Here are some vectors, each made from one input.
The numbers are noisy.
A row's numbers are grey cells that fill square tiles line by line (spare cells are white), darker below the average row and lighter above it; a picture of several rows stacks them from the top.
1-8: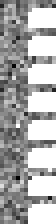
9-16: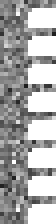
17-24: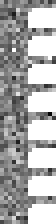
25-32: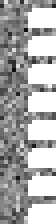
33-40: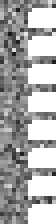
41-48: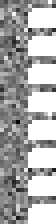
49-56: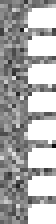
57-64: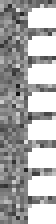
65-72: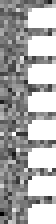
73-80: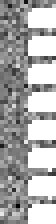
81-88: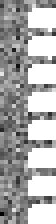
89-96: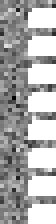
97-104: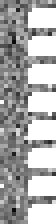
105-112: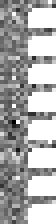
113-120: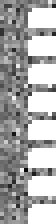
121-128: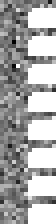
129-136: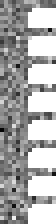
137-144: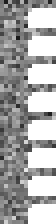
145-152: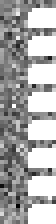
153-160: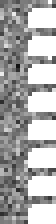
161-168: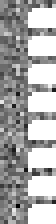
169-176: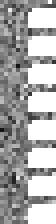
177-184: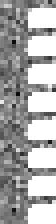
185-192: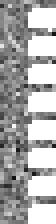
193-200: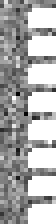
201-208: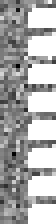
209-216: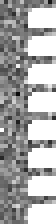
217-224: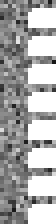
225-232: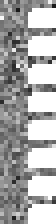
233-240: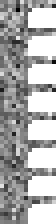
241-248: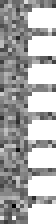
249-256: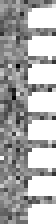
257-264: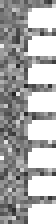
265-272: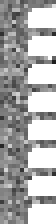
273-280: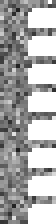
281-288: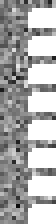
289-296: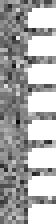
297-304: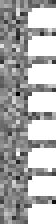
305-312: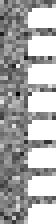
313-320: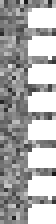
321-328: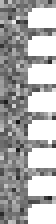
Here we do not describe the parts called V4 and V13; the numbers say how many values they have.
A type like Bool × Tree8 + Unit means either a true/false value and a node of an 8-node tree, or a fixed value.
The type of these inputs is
(Bool × Circle5 + V4) × V13.
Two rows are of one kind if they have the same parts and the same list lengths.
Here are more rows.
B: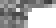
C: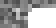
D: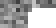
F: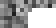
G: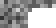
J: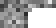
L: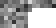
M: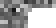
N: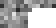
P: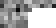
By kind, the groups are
B, C, F, G, M
D, J, L, N, P

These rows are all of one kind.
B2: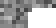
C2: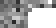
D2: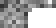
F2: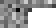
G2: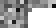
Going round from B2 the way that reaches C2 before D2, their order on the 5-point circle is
B2, F2, C2, D2, G2.
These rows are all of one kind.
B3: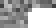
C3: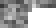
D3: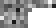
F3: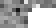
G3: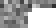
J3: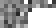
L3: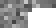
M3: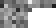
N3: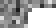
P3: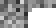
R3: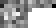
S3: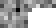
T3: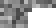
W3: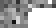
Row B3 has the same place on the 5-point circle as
F3, P3 and T3.
